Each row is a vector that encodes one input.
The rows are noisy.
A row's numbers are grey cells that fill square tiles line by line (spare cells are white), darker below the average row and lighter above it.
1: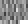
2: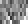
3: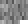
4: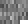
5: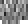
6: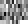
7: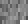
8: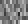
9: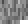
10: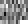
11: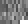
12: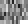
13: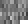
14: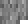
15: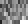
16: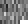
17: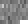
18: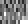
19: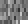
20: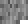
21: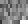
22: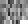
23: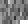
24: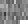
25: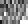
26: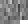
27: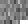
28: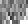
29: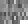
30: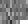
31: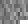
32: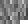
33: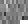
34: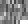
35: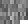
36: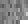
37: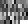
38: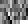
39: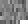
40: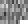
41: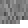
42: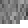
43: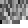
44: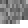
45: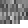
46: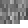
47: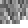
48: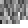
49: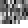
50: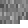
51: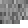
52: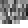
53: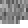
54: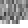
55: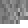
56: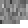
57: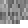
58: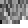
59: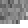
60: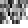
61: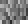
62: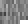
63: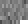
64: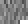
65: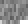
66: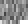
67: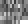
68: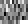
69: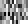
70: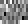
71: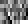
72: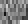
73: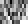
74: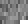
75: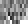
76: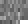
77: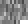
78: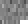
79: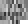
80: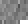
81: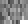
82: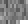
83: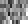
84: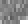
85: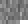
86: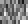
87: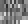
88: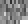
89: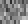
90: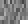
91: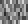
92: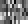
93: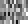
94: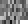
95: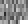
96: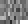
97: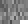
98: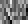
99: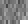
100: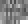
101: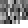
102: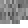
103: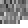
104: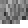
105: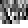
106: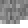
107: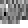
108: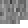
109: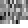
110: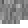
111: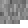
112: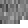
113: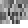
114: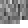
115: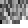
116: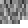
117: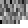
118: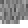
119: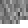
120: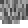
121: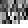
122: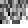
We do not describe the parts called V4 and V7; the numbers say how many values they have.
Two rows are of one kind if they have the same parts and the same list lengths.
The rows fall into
3 kinds.
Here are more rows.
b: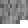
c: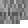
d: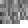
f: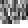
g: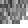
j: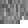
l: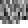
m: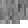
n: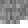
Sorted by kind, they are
b, g, j, l
c, d, m
f, n

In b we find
a point on a 6-point line and a value of V4.
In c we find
a node of an 8-node tree and a value of V7.
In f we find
a value of V7.
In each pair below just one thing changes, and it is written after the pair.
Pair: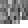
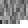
the node of the tree
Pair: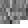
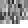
the value of V7
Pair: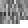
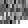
the node of the tree
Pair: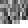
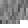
the value of V7
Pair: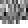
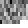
the value of V7
